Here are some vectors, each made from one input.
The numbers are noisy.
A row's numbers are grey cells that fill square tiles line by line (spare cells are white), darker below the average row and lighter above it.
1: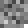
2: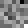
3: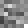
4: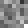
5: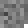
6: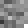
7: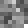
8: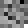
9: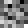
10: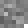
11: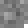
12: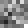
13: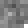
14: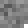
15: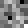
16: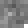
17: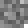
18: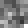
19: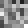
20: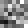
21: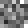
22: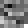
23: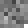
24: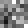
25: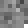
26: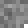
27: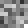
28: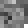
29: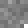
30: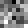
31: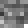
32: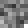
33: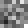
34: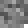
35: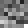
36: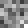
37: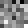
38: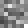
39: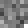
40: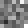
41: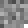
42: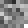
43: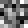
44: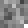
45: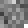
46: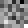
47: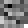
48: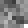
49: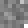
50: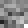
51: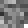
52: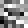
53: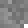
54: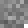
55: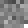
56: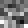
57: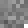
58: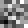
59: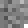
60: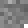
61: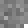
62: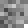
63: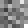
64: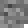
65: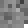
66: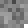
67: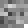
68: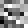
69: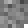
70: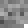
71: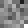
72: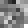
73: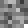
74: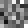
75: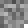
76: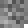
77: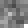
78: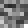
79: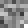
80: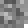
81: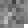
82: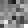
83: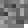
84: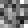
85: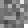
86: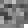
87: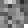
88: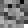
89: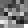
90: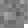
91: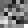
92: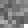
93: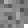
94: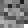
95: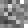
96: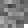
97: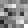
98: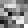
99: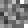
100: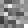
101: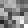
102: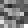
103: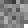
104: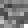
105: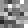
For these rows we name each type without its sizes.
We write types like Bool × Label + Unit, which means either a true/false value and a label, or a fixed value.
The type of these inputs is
Bool × Label.
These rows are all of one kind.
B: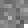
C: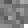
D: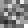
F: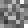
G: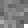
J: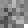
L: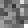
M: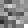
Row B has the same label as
F and G.
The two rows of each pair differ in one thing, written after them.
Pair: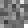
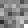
the label
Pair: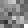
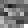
the label
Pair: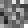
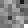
the label
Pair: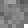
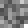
the label
